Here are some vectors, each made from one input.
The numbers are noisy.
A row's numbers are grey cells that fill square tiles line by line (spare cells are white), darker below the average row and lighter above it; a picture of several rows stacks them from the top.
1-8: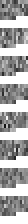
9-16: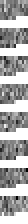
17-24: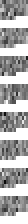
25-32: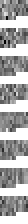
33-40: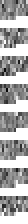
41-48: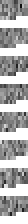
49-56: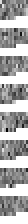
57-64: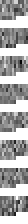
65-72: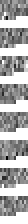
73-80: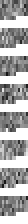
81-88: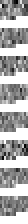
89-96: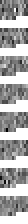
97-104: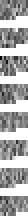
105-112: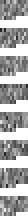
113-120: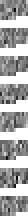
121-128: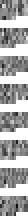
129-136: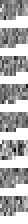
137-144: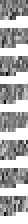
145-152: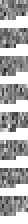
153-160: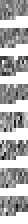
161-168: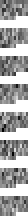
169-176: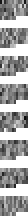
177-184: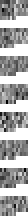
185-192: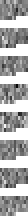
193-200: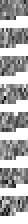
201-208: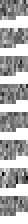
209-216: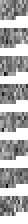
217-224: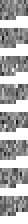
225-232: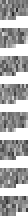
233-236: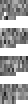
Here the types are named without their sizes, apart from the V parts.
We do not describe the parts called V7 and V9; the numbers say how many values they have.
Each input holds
a label and a value of V9, together with either a node of a tree, or a value of V7.
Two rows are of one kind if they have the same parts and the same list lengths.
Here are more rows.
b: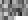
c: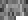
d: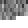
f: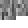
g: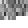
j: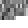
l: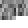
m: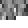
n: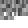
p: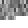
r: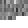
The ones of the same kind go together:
b, c, m, n
d, f, g, j, l, p, r

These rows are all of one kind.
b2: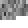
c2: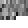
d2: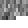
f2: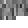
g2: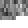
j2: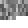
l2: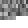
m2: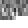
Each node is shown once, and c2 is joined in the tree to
g2.
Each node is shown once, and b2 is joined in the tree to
f2, g2 and j2.
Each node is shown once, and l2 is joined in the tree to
j2.
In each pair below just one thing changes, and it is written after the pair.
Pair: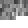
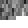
the value of V9
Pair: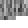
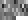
the node of the tree
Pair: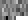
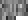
the node of the tree
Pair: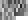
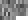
the label
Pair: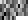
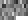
the value of V9
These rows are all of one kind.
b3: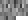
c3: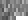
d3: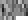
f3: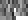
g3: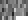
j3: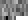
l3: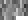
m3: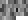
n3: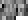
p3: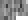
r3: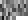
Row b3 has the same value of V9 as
c3 and p3.
